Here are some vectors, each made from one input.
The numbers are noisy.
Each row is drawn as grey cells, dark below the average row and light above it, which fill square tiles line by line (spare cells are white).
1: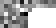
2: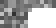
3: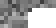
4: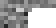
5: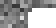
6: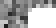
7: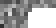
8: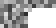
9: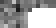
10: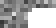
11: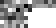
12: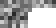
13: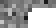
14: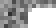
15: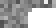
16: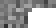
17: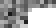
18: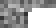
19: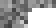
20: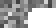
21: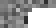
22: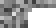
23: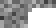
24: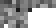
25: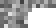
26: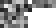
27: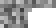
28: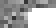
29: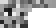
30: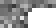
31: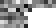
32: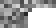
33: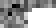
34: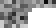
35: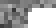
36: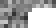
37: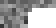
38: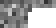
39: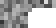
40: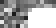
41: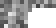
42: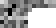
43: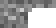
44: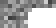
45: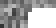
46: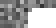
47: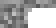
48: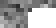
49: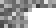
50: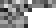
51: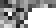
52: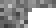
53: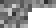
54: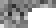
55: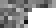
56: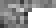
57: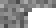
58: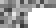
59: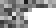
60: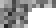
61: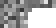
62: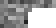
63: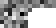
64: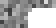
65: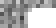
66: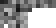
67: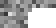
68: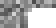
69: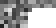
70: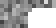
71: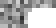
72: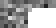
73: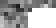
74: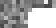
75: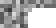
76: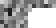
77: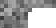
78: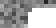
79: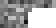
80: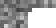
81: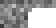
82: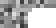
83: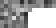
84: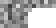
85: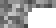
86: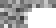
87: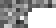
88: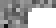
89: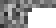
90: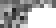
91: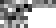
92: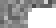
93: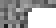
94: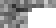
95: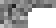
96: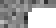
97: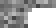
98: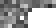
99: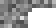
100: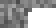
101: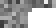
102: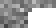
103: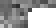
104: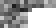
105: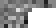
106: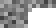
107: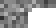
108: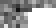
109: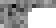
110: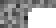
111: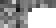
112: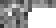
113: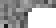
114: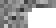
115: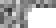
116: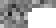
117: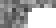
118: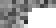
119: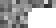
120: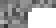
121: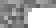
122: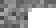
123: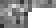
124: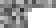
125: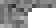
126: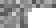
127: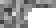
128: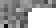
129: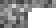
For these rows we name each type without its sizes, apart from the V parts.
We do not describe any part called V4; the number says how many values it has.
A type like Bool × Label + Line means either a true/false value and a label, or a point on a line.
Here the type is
List(Bool × V4 + Line).
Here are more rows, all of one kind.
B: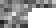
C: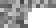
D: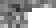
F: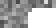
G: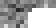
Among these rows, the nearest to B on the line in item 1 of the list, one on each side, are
C and F.
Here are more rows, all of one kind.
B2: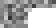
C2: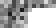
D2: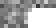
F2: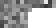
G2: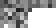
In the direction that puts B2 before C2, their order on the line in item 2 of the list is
D2, B2, F2, G2, C2.
